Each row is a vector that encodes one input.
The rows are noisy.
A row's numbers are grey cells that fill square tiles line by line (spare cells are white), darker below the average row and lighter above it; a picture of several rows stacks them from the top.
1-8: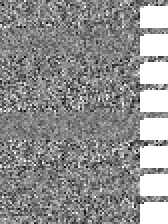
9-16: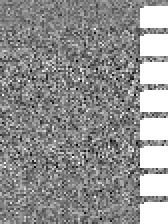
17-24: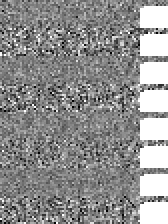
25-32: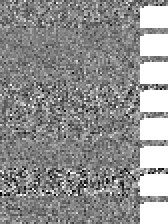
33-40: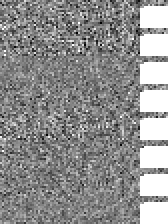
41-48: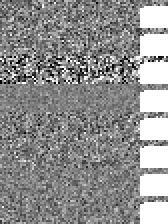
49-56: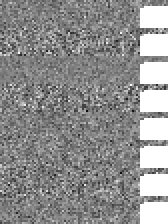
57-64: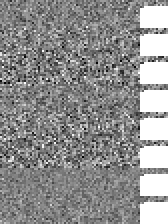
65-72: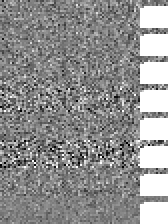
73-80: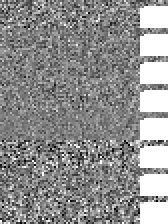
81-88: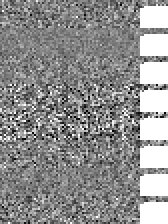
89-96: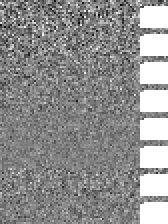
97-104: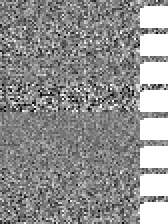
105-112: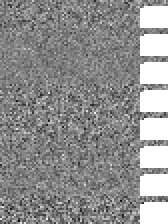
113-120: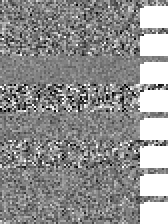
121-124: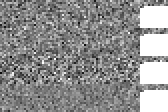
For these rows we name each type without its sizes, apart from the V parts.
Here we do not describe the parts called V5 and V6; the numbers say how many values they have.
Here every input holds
either a fixed value, or a label, a true/false value, a value of V5 and a value of V6.
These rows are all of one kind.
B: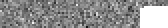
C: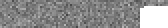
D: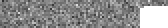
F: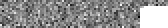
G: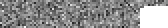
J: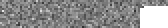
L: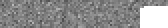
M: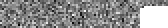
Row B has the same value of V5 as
C and F.
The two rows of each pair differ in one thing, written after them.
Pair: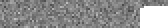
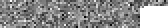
the value of V6
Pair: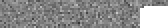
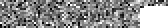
the value of V6
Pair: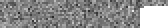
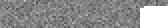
the true/false value
